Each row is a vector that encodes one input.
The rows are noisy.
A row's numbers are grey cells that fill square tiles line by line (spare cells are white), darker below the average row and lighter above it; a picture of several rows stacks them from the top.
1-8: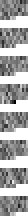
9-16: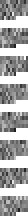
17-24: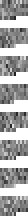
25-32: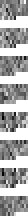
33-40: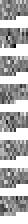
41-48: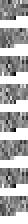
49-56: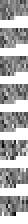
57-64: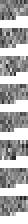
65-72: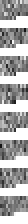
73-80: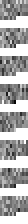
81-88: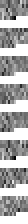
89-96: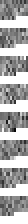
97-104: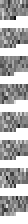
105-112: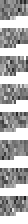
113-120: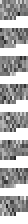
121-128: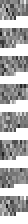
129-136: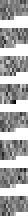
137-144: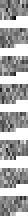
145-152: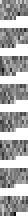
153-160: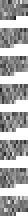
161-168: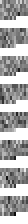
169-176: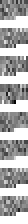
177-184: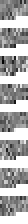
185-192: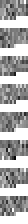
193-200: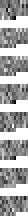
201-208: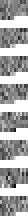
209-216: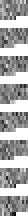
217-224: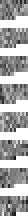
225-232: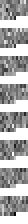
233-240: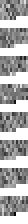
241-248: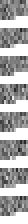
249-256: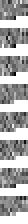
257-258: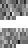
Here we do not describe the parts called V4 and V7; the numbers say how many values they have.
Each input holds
either a point on a 5-point line, a value of V4 and two values of V7, or a list of up to two points on a 6-point line.
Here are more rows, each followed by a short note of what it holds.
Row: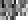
the empty list
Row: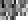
the empty list
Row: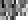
the empty list
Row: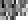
the empty list
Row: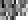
the empty list
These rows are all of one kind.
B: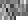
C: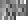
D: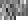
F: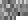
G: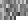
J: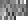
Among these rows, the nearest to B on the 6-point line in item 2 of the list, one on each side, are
D and F.
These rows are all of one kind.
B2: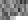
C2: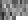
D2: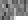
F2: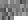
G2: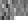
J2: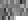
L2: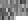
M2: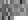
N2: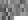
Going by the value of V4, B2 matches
D2, F2 and N2.
